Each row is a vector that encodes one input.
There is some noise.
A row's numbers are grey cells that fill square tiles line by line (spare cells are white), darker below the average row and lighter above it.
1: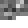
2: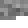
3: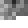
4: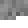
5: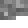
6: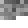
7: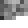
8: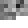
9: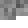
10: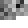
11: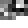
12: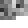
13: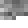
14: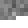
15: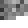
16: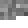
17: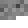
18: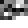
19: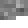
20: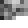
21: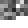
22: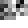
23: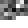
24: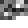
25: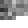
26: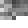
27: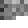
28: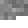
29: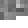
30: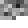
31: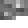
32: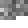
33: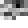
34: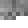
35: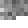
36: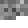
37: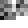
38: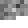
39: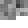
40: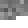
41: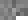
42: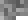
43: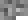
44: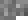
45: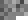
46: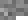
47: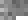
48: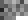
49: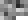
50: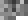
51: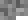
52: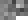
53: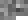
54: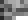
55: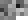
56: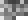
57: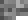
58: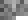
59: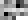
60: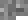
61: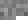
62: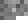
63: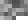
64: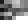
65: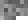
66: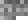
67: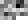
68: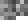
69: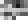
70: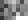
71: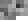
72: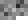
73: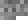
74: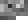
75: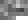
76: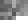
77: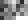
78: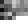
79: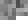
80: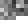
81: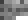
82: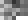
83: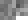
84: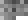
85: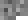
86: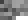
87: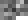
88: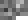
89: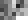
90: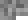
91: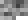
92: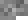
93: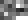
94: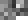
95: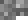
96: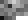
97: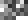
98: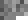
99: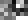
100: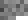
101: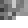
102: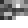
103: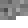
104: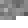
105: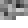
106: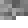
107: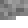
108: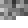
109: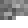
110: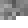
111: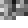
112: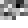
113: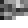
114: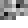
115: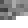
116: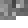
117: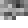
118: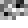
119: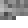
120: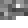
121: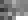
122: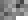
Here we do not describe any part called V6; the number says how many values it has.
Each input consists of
a list of up to two items, each a true/false value and a value of V6.
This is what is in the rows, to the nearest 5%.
All of them are lists of up to two items, each a true/false value and a value of V6: about 5% are empty, 35% hold one and 60% two.
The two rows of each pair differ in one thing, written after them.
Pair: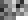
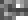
the value of V6 in item 1 of the list
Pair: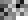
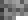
the true/false value in item 2 of the list
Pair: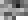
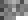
the true/false value in item 2 of the list
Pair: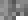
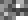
the value of V6 in item 2 of the list
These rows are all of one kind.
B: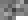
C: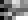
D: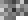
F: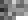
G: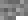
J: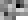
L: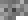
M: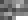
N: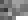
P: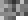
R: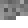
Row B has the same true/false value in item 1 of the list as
D and L.
